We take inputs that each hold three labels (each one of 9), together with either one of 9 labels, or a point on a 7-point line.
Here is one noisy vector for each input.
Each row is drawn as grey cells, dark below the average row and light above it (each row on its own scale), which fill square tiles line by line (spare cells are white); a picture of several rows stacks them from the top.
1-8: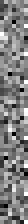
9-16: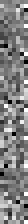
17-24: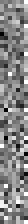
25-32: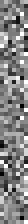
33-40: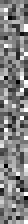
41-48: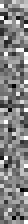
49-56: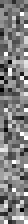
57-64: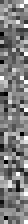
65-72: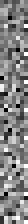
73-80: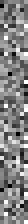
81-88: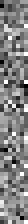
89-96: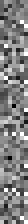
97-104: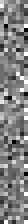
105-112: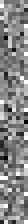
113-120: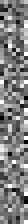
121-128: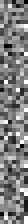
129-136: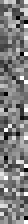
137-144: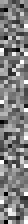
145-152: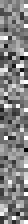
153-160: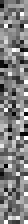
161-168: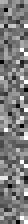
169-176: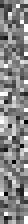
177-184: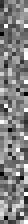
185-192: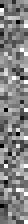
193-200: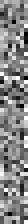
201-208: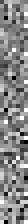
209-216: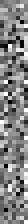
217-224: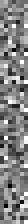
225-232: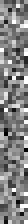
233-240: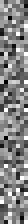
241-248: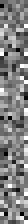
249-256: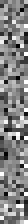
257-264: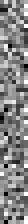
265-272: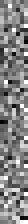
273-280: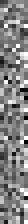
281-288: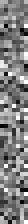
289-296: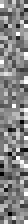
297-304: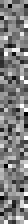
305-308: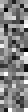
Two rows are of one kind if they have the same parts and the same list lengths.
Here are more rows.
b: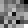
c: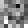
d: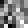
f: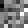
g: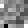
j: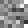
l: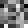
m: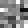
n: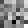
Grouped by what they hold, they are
b, c, d, g, l, m
f, j, n

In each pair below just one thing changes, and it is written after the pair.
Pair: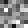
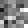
the place on the 7-point line
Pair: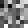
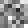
one of the three labels
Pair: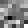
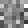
one of the three labels
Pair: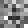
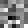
the place on the 7-point line
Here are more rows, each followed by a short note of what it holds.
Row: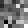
three labels (each one of 9) and a point on a 7-point line
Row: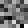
four labels (each one of 9)
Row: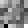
four labels (each one of 9)
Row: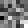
four labels (each one of 9)
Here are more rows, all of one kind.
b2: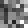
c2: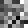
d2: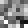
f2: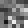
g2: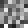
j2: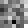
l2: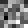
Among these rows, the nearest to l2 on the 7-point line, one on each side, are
b2 and f2.
